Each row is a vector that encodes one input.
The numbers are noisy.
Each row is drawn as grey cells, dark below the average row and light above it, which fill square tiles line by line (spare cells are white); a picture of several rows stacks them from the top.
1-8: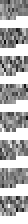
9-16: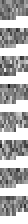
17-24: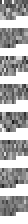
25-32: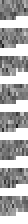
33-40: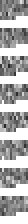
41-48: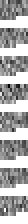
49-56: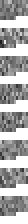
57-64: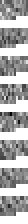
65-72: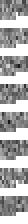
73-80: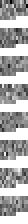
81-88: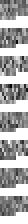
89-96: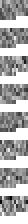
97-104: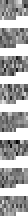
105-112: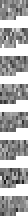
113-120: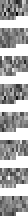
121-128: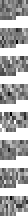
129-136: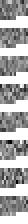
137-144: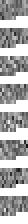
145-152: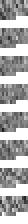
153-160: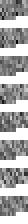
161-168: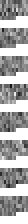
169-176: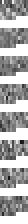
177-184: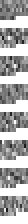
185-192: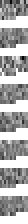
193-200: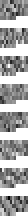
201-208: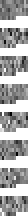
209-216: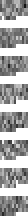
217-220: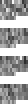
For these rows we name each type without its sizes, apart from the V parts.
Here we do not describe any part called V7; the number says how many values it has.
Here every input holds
a point on a circle, a true/false value and a value of V7, together with either a fixed value, or a point on each of two lines.
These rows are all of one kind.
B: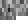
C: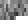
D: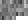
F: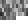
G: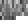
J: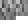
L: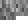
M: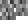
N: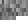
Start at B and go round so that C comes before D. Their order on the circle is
B, M, C, G, J, L, N, F, D.
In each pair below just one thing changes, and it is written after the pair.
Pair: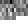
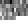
the place on one of the two lines
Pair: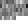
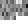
the place on the circle
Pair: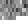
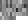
the value of V7
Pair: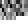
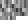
the place on the circle
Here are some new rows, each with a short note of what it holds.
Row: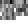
a point on a circle, a point on each of two lines, a true/false value and a value of V7
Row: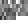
a point on a circle, a true/false value and a value of V7
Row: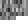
a point on a circle, a true/false value and a value of V7
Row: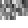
a point on a circle, a point on each of two lines, a true/false value and a value of V7
